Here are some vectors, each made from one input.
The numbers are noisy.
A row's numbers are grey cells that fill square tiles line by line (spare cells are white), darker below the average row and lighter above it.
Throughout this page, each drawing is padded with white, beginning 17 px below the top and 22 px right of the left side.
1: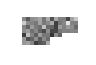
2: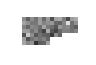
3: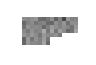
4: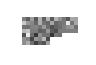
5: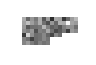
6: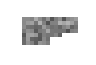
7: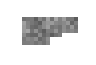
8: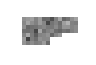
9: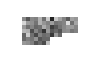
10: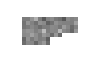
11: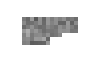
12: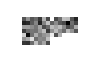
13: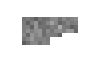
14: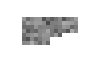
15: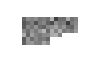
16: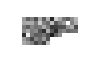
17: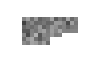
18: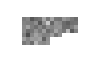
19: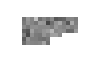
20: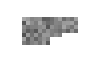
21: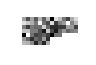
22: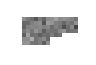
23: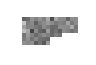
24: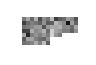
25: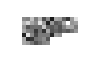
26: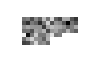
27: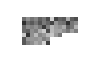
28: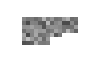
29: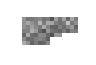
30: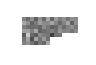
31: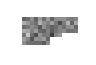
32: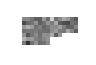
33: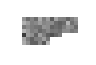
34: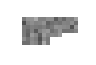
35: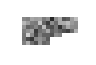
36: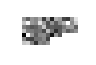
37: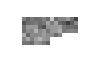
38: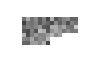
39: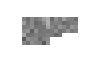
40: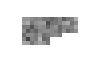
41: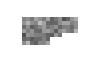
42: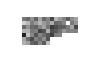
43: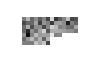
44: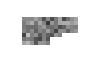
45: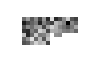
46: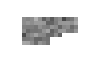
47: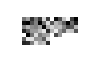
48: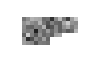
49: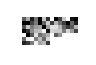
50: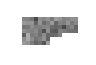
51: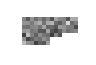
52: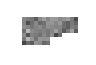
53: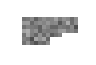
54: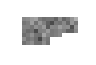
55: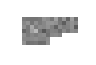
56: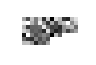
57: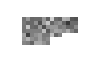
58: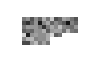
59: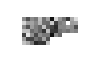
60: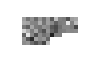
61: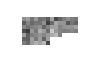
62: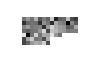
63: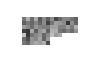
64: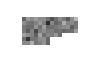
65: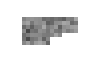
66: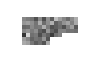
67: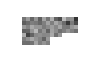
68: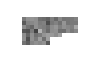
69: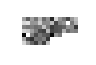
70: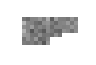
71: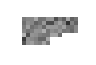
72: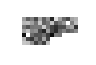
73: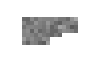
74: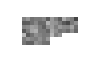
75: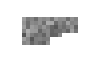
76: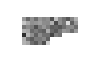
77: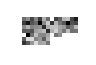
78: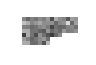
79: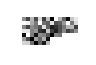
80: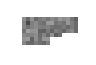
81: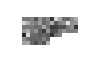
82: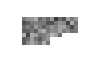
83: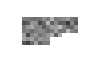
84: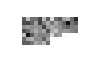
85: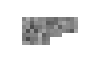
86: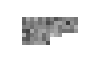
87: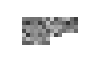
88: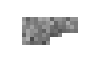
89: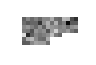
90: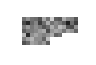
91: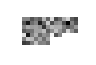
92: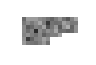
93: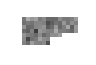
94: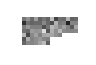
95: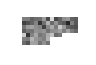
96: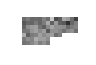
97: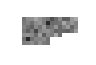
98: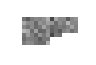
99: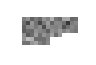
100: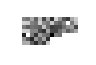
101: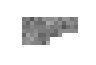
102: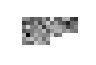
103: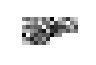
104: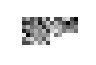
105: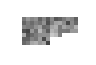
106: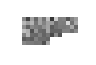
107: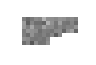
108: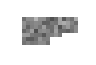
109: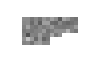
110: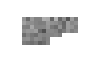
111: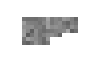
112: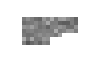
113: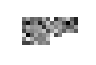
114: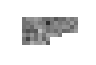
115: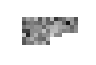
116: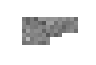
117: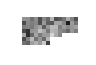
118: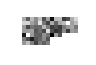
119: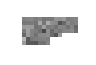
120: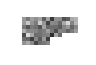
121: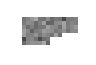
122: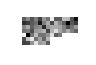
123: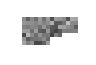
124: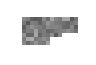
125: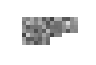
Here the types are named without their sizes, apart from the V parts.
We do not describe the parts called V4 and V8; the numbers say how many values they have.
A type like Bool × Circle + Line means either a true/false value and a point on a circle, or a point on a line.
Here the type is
(Line + Tree × V4) × V8.
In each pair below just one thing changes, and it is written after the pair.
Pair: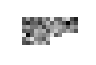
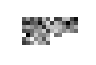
the node of the tree
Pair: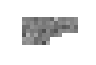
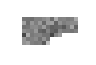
the value of V4
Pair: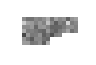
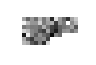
the value of V4
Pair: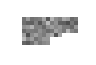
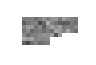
the value of V4
